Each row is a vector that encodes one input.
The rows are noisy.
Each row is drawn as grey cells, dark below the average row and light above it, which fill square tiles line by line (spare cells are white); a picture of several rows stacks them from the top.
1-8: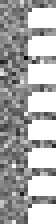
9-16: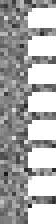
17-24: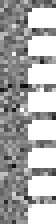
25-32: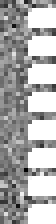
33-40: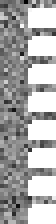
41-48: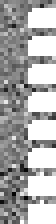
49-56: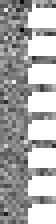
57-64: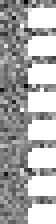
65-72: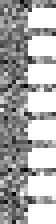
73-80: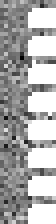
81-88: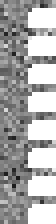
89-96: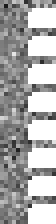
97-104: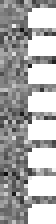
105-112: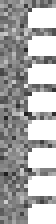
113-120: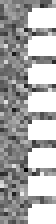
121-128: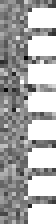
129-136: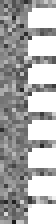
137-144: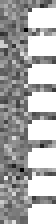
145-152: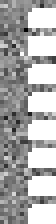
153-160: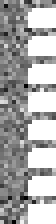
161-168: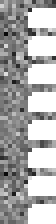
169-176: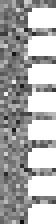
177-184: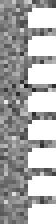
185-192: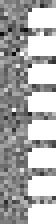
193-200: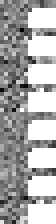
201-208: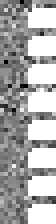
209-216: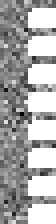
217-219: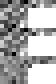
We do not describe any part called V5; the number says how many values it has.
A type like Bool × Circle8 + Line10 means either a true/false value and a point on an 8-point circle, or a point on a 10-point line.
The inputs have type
(Bool × (Line7 + V5) + Tree7) × Line6 × Tree7.
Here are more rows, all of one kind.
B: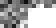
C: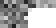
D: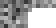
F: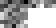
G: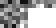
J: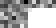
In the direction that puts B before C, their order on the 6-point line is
G, B, F, J, C, D.
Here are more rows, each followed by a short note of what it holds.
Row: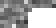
a point on a 6-point line, a node of a 7-node tree, a true/false value and a value of V5
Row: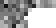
a point on a 6-point line and a node of each of two 7-node trees
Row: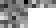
a point on a 6-point line and a node of each of two 7-node trees
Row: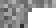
a point on a 6-point line, a node of a 7-node tree, a true/false value and a value of V5
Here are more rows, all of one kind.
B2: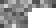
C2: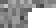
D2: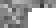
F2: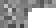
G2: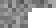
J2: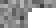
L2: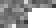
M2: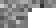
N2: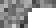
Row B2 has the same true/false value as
L2 and N2.
